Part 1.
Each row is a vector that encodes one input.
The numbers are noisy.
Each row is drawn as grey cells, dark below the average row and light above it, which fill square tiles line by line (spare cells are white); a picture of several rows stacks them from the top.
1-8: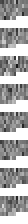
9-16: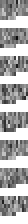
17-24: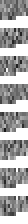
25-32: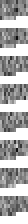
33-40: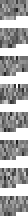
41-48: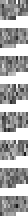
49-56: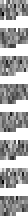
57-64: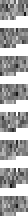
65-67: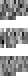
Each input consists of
a list of up to two points on a 5-point circle.
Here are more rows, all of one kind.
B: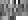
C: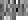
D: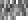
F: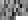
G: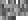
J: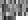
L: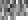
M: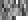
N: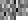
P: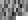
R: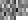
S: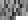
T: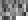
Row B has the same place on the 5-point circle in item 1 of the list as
F, P and S.
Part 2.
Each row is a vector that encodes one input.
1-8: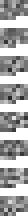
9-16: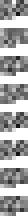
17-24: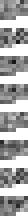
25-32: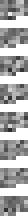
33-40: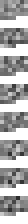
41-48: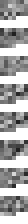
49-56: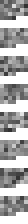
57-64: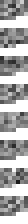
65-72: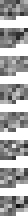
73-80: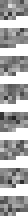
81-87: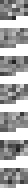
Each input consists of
either a fixed value, or a node of a 7-node tree, or three true/false values.
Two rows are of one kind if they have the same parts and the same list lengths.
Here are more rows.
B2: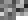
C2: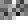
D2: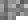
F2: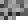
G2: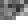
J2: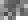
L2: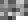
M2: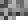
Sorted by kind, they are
B2, G2, L2
C2
D2, F2, J2, M2

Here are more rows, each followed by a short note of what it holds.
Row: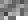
three true/false values
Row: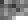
a node of a 7-node tree
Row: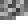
a node of a 7-node tree
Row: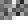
a fixed value
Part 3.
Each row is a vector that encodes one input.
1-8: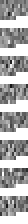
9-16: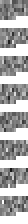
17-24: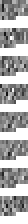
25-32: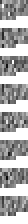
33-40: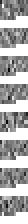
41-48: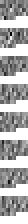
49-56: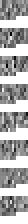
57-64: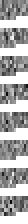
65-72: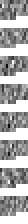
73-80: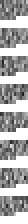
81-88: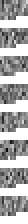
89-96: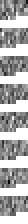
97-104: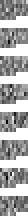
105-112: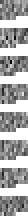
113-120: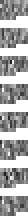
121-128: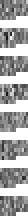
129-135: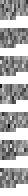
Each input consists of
a point on a 10-point line, together with either a point on a 10-point circle, or a fixed value.
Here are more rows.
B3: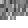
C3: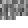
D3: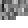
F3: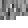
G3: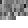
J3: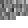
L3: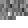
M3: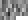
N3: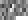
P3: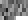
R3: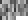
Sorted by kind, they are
B3, C3, G3, L3, N3, P3, R3
D3, F3, J3, M3

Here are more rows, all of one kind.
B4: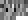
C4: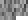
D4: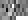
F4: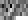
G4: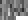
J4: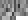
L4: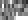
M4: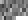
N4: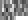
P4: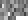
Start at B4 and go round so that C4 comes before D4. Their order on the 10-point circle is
B4, J4, C4, P4, L4, G4, M4, F4, N4, D4.
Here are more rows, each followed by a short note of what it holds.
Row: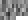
a point on a 10-point line
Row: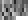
a point on a 10-point circle and a point on a 10-point line
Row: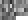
a point on a 10-point line
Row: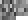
a point on a 10-point line
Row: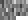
a point on a 10-point line
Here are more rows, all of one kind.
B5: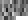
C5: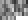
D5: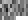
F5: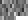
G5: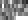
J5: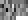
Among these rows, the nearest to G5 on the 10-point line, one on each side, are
B5 and C5.
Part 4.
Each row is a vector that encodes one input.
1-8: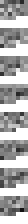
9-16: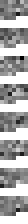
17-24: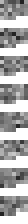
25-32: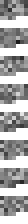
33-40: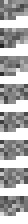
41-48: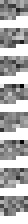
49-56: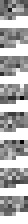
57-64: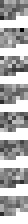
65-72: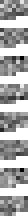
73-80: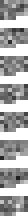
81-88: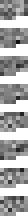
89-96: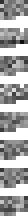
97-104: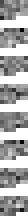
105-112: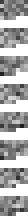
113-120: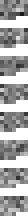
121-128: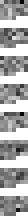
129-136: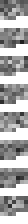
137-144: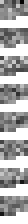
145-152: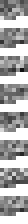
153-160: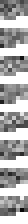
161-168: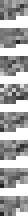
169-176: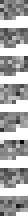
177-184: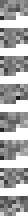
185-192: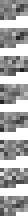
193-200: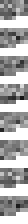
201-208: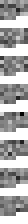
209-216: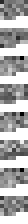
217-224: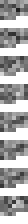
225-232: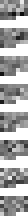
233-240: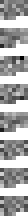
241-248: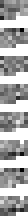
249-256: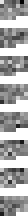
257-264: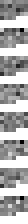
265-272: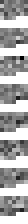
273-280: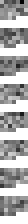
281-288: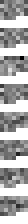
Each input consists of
either a point on an 11-point line, or three true/false values.
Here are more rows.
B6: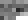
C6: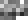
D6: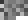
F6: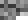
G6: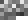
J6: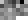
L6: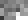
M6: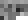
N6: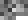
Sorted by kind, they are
B6, F6, J6, L6, M6
C6, D6, G6, N6

